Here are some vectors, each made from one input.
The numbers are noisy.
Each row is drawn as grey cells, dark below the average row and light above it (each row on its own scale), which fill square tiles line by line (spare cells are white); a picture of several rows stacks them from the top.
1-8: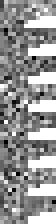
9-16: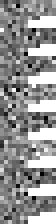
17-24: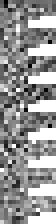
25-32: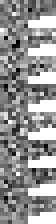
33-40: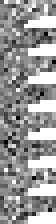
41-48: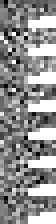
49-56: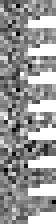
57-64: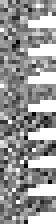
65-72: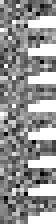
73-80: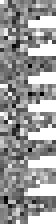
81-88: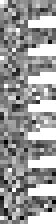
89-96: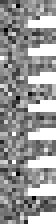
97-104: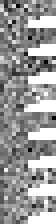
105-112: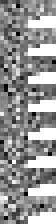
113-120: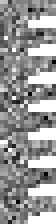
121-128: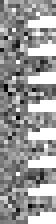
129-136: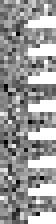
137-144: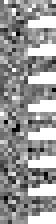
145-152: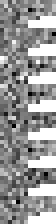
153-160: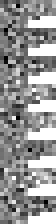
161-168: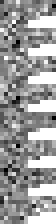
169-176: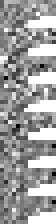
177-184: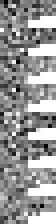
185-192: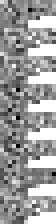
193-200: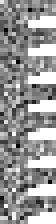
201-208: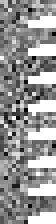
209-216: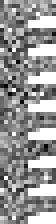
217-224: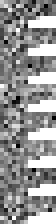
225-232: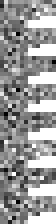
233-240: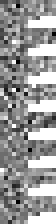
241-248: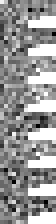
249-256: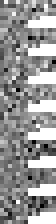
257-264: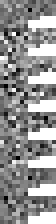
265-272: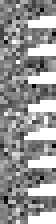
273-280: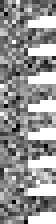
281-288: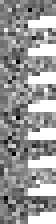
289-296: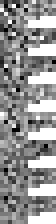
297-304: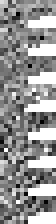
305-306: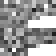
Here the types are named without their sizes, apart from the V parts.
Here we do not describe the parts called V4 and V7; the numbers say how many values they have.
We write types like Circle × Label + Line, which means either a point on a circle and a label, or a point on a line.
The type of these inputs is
(Line + V7) × List(Bool × V4).
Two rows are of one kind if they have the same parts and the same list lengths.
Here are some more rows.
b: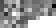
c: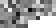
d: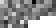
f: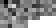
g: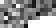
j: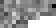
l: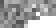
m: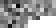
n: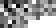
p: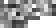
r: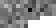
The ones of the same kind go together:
b, j
c
d, g, r
f
l, p
m, n

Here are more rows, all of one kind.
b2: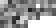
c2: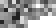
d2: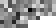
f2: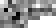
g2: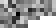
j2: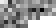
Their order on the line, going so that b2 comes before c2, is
b2, j2, f2, g2, d2, c2.
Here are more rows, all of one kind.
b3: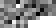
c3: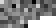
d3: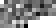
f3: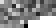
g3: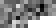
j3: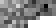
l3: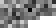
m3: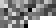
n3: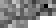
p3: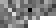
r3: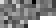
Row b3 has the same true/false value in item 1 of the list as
c3, g3, n3 and p3.
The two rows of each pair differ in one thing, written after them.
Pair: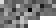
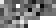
the true/false value in item 2 of the list
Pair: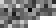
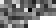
the value of V7
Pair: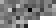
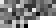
the value of V4 in item 1 of the list
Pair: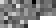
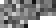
the true/false value in item 2 of the list
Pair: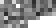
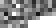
the true/false value in item 1 of the list
